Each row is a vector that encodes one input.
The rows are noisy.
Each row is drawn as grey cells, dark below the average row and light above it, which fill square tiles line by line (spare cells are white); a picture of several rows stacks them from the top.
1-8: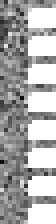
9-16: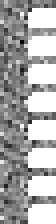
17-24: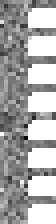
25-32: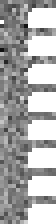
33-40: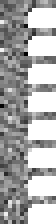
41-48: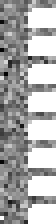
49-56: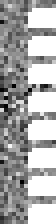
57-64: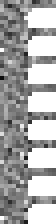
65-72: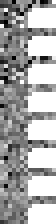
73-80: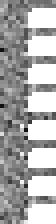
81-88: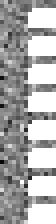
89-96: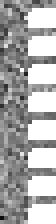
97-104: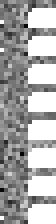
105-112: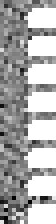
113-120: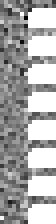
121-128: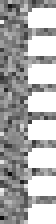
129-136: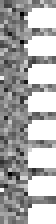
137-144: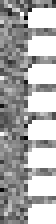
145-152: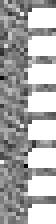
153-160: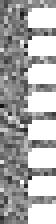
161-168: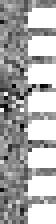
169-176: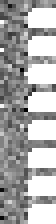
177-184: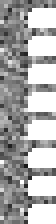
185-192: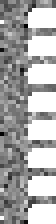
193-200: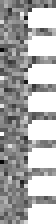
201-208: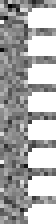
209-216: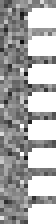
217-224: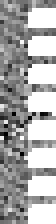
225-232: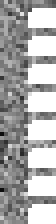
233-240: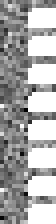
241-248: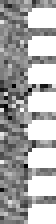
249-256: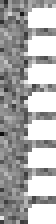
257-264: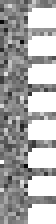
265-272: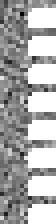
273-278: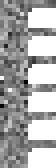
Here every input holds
a list of up to two points on an 8-point line.
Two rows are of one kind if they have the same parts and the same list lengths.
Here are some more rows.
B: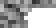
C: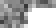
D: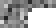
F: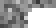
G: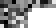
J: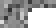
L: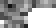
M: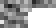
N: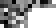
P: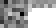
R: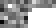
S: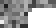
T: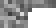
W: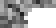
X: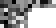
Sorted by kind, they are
B, F, L, M, P, S, W
C, D, J, R, T
G, N, X

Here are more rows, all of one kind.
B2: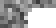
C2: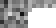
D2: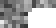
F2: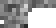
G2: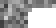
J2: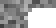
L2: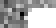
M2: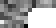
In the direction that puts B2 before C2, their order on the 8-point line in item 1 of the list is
M2, F2, D2, J2, B2, L2, G2, C2.
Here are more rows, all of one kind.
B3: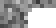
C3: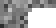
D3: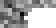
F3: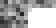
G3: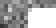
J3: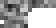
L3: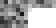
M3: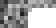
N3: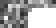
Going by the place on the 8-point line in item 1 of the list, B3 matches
C3 and D3.
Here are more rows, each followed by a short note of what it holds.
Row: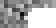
a list of two items
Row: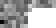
a list of one item
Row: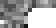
a list of two items
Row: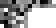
the empty list
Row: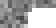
a list of one item
